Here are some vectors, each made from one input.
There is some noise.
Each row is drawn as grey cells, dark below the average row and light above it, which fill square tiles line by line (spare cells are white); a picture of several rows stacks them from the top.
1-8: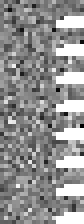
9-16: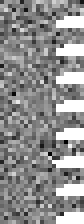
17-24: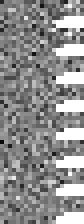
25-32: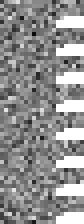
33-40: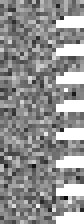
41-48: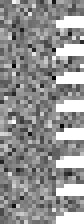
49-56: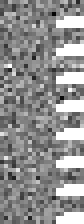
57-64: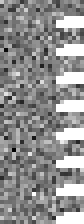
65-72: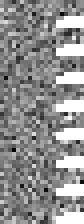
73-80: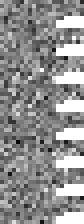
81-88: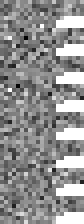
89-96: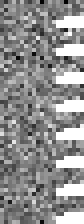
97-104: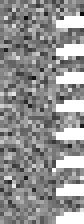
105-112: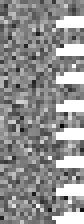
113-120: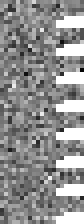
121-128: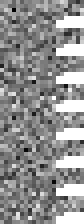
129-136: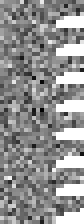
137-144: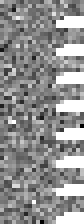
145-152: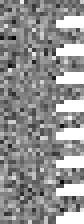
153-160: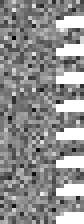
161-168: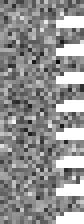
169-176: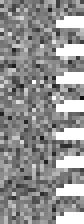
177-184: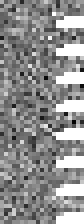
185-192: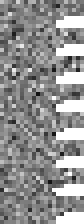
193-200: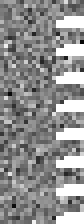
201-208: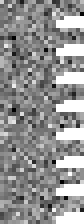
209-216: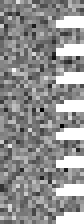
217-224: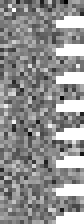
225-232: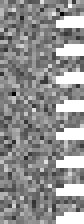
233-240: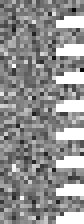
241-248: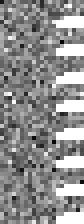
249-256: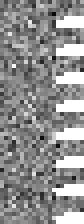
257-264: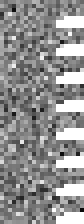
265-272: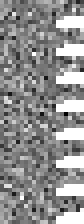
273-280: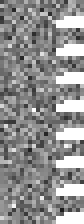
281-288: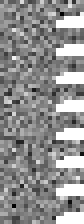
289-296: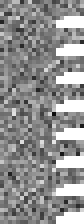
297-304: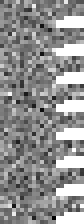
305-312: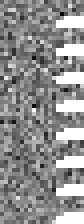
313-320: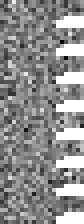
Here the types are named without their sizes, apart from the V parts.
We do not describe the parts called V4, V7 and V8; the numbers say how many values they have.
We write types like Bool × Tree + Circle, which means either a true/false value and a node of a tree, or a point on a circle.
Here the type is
List(Line) × V4 × V7 × V8.
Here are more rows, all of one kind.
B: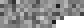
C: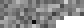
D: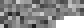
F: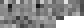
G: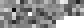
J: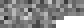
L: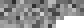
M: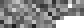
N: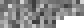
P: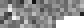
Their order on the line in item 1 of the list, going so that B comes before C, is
L, B, C, J, F, D, M, G, P, N.
